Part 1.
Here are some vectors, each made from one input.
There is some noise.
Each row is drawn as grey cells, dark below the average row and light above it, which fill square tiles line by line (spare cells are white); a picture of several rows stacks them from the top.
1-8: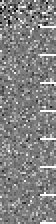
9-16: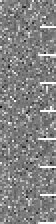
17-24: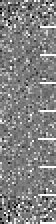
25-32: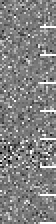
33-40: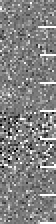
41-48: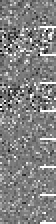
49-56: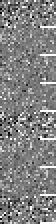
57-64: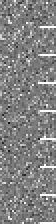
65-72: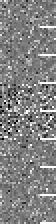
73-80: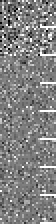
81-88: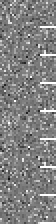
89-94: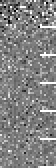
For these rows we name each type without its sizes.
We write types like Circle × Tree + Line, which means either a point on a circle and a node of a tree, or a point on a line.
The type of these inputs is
Bool × Bool × Bool × Bool + Label.
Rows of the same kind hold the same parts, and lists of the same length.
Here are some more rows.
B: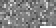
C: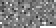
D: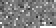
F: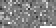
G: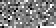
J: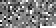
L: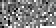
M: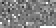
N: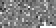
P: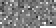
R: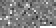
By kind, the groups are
B, C, D, F, M, N, P, R
G, J, L

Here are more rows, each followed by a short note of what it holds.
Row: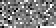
a label
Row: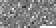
four true/false values
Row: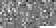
four true/false values
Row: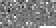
four true/false values
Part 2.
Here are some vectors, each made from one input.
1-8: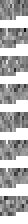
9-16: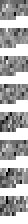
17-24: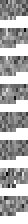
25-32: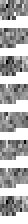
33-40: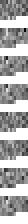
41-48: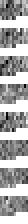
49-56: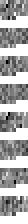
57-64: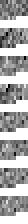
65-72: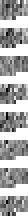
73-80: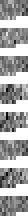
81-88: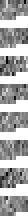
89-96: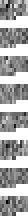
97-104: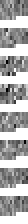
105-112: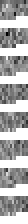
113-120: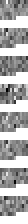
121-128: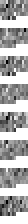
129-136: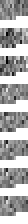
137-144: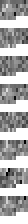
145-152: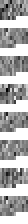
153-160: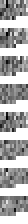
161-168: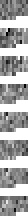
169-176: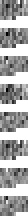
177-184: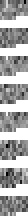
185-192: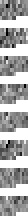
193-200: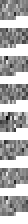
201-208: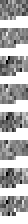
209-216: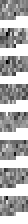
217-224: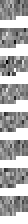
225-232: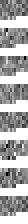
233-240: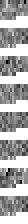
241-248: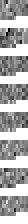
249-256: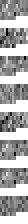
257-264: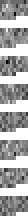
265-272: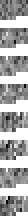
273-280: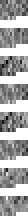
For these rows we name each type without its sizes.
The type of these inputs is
Label + Line.
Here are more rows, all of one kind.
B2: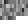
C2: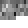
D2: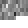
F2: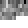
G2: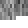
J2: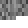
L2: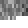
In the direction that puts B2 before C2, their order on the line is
B2, D2, C2, F2, G2, L2, J2.
